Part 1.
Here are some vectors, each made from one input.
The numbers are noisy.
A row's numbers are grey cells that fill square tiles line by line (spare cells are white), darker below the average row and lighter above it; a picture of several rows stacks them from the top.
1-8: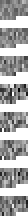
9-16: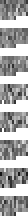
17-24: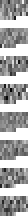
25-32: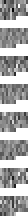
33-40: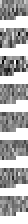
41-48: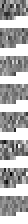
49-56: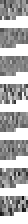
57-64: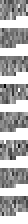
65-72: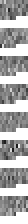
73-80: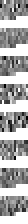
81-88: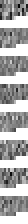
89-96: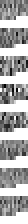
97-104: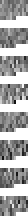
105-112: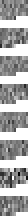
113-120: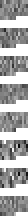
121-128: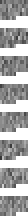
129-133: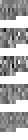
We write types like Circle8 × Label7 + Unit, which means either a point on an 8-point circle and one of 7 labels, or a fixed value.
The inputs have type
List2(Line13).
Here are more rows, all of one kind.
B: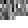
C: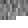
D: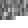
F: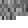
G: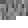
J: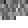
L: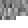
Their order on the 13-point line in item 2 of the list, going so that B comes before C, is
B, L, C, F, G, D, J.
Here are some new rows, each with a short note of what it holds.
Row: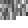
a list of one item
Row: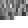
a list of one item
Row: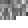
a list of one item
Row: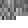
a list of two items
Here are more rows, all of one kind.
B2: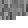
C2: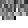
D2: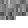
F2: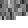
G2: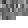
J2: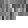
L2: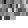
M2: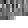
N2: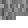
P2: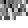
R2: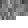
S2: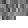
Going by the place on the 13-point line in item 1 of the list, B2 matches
D2 and N2.
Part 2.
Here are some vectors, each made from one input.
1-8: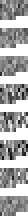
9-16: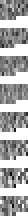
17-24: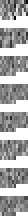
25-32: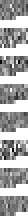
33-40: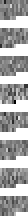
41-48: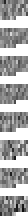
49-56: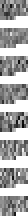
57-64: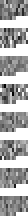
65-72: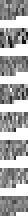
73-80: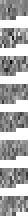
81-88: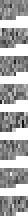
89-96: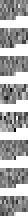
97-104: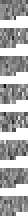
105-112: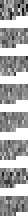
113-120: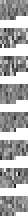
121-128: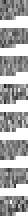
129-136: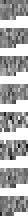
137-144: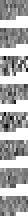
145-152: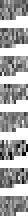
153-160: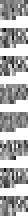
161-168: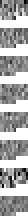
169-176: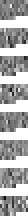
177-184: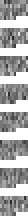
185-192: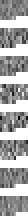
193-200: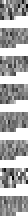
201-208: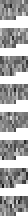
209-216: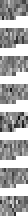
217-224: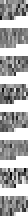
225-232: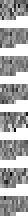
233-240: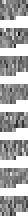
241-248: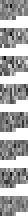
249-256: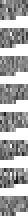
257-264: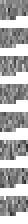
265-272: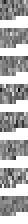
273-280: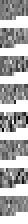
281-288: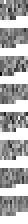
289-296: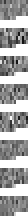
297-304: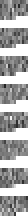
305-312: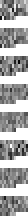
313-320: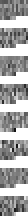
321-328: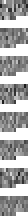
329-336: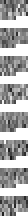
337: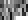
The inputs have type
List2(Line17).
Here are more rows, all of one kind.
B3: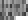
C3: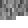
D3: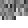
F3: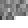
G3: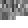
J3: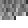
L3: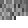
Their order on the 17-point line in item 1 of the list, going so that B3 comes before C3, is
G3, D3, B3, F3, C3, L3, J3.
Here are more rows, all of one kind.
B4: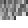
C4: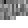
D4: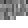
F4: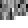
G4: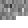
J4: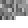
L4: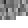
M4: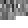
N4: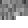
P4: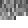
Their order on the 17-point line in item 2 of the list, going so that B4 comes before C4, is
M4, L4, B4, C4, P4, D4, F4, N4, J4, G4.
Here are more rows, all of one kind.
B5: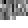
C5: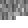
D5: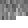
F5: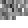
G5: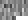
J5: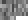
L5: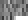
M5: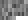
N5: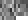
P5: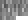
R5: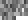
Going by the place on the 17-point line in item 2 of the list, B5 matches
F5, P5 and R5.
